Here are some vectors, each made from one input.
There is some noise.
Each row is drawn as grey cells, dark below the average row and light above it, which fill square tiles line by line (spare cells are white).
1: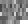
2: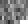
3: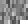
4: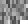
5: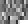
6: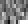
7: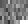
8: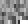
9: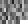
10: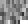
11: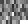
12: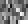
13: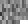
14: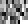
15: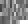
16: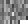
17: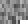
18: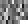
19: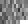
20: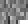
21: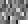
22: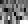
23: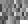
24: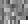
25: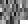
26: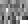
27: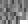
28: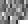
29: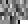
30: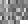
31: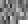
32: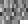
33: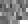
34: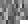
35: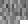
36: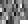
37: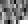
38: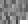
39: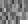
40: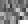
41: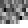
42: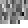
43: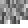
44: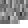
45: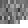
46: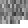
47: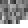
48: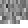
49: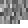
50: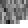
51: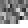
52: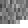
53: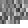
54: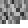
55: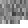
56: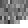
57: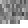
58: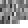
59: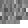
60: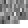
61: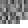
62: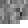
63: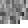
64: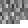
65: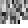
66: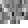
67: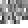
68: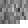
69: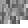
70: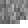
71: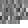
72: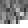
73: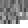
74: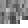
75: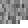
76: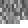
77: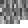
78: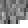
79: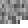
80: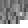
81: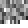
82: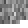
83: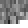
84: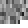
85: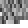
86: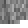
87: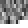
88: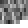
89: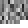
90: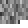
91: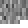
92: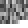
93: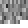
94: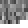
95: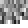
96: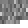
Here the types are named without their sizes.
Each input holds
either a point on a line and a true/false value, or a node of a tree.
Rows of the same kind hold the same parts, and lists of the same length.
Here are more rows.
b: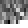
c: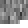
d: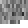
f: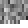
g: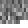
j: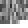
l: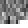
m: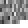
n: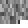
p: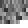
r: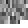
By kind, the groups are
b, c, g, j, l, m, p
d, f, n, r

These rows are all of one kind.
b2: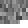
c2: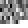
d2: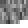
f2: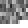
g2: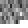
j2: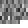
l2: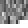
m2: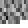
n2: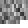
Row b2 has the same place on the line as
f2 and g2.
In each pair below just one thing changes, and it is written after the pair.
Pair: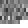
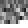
the true/false value
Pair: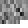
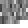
the place on the line
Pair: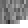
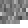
the place on the line
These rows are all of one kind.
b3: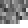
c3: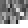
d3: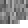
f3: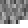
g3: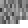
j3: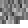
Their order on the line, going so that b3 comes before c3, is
j3, b3, c3, g3, d3, f3.
